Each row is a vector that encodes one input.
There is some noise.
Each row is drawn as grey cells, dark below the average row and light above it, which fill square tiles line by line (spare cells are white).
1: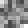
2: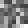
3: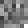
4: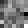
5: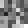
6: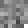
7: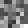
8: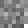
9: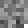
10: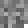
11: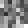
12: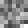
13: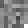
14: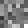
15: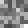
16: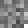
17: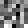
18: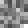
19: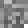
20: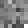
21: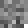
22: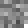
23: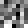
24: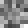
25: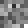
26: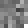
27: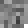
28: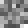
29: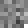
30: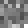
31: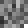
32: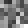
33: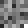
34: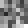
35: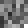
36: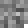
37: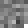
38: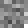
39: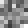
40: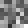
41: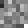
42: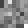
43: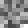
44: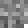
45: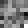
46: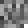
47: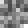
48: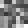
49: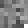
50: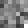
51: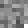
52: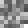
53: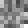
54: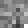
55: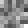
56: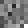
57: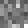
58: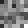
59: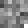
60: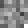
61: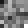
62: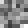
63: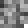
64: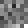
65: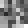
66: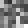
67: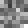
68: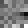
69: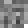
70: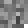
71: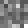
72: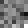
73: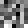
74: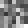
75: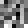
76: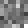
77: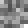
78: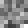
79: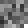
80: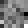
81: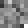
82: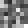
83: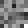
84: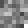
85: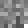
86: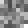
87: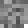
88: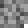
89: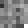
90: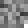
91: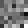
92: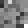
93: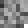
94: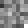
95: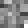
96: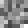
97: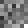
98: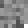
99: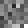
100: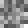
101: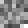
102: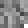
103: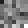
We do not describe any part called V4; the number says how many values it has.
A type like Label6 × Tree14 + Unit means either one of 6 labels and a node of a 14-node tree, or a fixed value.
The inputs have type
List2(Bool × V4).
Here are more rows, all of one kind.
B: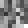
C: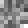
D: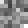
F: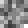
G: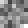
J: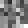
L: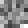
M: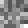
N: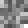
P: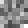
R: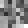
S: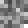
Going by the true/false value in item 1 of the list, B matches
J and R.
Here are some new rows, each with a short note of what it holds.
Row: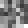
a list of one item
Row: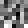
the empty list
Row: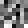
the empty list
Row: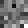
a list of two items
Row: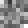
a list of one item
